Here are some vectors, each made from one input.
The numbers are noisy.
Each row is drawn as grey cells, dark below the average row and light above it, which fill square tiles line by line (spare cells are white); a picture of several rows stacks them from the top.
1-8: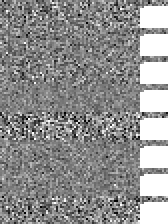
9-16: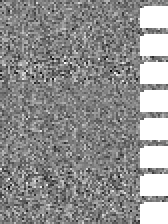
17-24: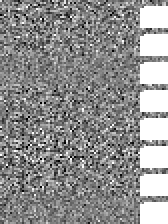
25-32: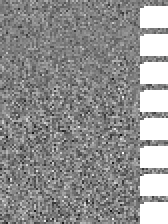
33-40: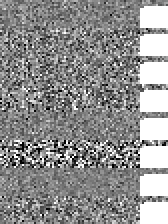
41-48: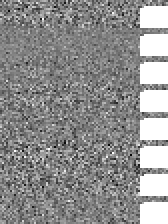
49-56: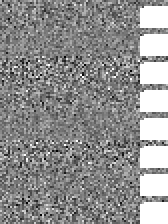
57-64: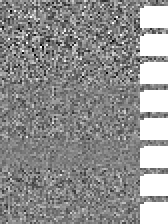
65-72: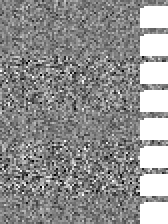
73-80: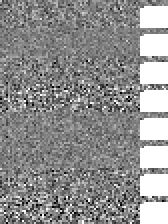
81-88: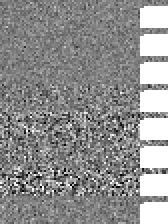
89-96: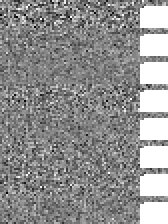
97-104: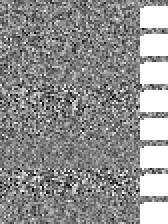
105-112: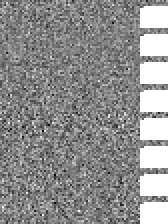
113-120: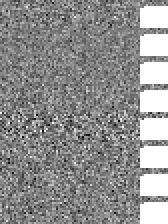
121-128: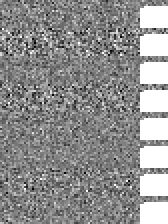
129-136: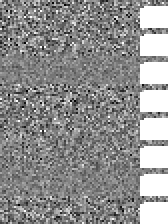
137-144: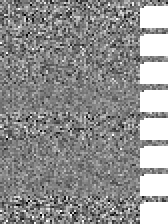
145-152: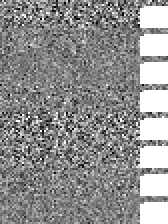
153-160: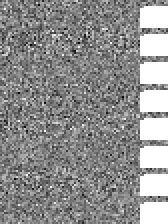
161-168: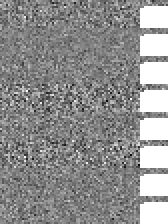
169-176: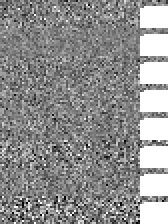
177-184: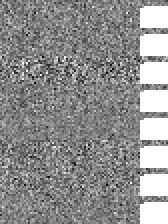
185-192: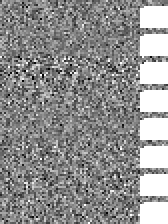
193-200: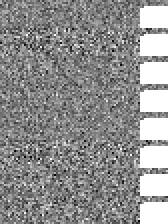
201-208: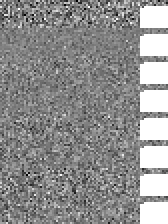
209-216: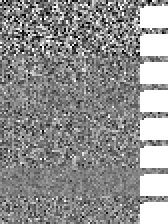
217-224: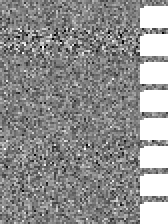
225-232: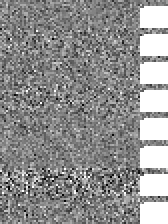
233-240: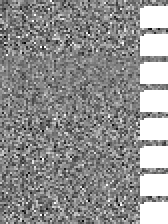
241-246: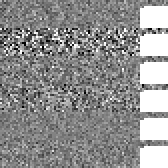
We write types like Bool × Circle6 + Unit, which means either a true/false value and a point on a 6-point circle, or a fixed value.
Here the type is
Bool × Label4 + Line13.
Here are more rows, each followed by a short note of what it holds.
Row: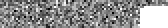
one of 4 labels and a true/false value
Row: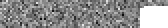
a point on a 13-point line
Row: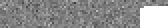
a point on a 13-point line
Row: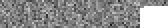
one of 4 labels and a true/false value
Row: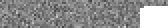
one of 4 labels and a true/false value
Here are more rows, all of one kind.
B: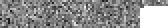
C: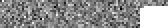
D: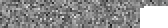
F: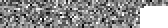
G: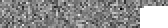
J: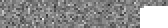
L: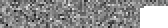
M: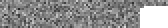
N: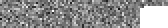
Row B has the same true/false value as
J and N.
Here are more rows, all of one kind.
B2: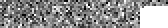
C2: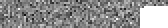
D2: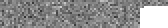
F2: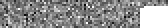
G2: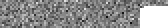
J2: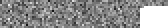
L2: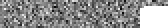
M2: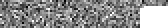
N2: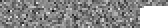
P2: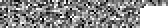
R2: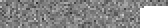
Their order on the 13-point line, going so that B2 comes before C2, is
N2, F2, M2, P2, G2, J2, L2, R2, B2, D2, C2.
